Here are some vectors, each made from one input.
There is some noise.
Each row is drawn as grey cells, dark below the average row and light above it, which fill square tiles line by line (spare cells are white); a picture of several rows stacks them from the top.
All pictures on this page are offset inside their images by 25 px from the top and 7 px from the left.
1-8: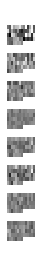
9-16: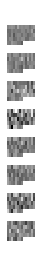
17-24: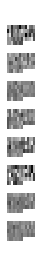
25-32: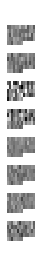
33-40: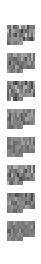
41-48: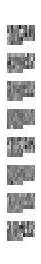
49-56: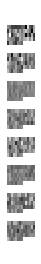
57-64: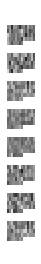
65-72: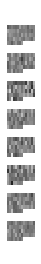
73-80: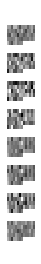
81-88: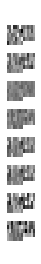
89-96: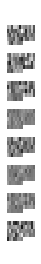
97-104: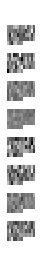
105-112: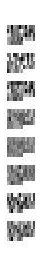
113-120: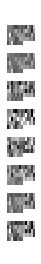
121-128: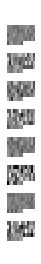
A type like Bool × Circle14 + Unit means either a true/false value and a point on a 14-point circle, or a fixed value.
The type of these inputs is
Tree7 × Tree7 × Tree7 + Unit.
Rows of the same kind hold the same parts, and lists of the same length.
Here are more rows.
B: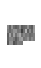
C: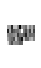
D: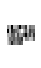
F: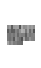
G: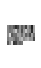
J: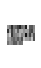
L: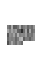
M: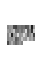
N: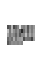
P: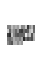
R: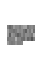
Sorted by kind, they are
B, C, D, F, G, J, L, N, P, R
M

